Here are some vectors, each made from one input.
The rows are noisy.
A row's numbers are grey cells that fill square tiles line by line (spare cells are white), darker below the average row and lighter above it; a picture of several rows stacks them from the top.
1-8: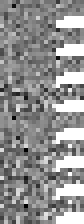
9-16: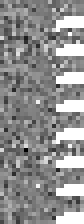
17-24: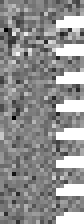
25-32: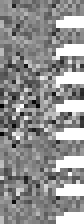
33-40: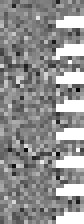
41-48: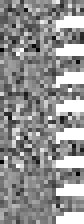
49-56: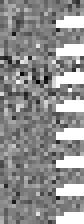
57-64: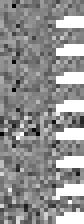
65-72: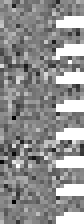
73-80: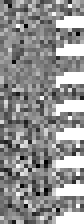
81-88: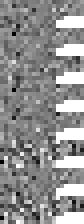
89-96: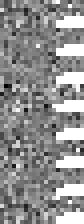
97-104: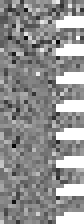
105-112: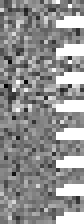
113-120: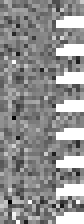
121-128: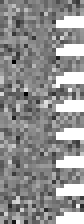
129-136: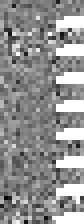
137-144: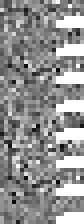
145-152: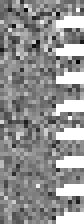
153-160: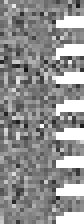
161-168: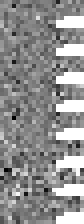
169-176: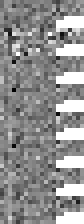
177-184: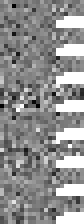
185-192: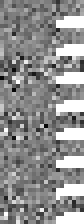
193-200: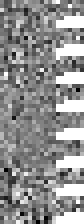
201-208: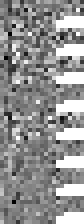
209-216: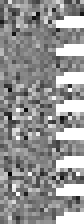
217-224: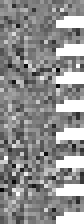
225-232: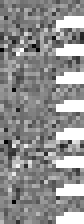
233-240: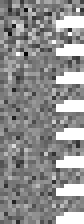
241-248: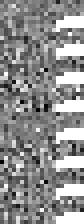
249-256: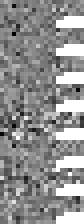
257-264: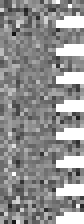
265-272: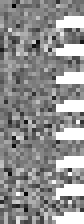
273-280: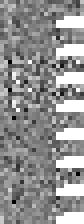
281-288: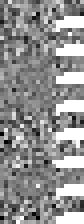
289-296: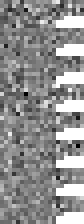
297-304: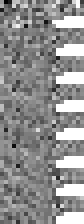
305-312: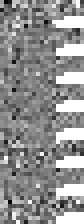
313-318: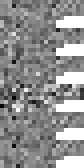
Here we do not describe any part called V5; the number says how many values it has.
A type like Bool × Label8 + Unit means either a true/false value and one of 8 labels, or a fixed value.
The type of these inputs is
(Bool × Circle9 + Unit) × (Circle11 + V5) + Circle10 + Tree10.
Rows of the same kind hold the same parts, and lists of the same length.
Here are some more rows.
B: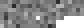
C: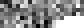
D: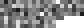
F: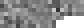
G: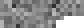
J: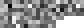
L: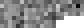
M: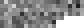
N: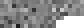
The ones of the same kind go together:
B, G
C, J
D
F, N
L
M

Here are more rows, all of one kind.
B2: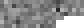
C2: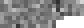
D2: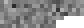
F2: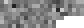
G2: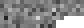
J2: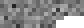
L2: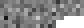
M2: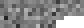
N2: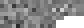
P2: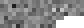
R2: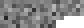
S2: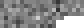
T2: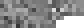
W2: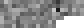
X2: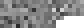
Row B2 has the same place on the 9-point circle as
F2, G2, J2 and P2.
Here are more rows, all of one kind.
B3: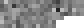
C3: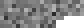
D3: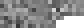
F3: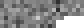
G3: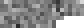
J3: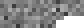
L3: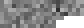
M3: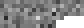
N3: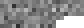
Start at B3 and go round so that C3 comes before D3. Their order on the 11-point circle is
B3, L3, F3, M3, C3, J3, N3, D3, G3.
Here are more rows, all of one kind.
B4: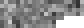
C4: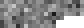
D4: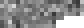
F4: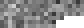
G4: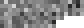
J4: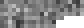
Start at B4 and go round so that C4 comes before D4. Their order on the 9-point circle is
B4, C4, D4, J4, G4, F4.
